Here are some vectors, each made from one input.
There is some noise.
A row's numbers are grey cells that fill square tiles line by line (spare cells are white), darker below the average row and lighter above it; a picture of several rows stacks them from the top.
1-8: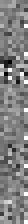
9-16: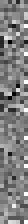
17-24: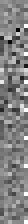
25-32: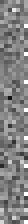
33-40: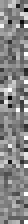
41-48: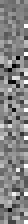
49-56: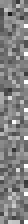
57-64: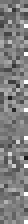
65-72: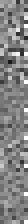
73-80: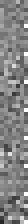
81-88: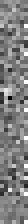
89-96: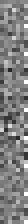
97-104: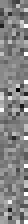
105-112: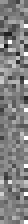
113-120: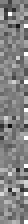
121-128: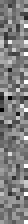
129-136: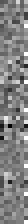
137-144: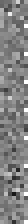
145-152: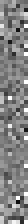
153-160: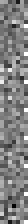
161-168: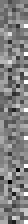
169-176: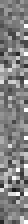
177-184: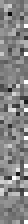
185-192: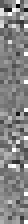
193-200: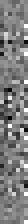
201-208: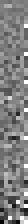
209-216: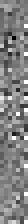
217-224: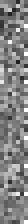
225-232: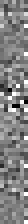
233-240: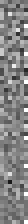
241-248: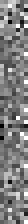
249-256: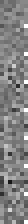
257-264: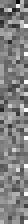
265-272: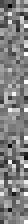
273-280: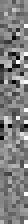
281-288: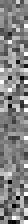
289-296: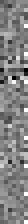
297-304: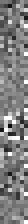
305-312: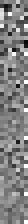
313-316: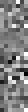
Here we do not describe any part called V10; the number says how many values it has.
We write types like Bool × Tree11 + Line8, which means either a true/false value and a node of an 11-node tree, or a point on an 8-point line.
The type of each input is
(Bool × V10 + Unit) × Line8.
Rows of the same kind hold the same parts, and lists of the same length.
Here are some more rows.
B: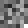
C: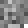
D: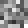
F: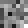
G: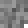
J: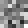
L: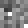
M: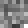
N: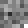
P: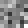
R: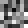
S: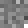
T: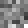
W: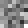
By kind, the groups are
B, C, G, N, P, R
D, F, J, L, M, S, T, W

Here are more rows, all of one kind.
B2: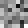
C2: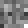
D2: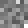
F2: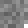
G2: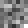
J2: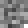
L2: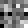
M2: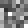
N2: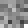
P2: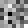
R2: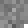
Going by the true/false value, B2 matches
C2, N2 and P2.
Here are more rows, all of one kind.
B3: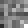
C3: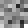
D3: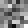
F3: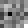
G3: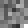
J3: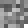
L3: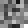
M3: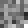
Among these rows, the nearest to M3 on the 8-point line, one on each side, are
C3 and G3.
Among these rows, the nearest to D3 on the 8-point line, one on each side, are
C3 and F3.
